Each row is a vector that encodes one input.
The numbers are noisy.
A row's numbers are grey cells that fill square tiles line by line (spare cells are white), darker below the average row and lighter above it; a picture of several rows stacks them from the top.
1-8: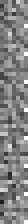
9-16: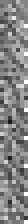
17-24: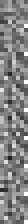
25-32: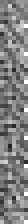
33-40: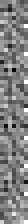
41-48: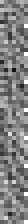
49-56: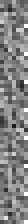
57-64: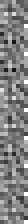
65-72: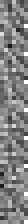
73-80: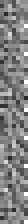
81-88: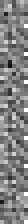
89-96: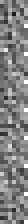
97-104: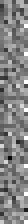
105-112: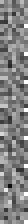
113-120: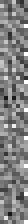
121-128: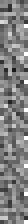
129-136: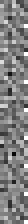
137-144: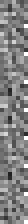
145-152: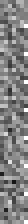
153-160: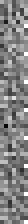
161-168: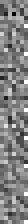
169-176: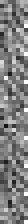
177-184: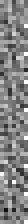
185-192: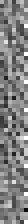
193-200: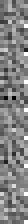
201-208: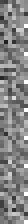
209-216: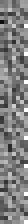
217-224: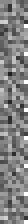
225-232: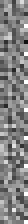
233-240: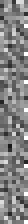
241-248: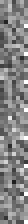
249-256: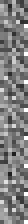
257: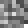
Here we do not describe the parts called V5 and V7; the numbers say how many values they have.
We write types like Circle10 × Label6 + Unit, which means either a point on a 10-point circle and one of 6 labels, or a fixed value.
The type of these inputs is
Bool × V5 × V7 + Line8.
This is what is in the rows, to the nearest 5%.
About 45% of them hold a point on an 8-point line. The rest hold a true/false value, a value of V5 and a value of V7.
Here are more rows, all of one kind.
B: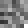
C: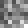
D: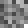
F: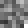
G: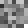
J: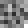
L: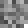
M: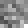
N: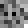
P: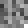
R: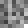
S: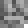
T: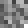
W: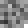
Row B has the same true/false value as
F, J, N and W.
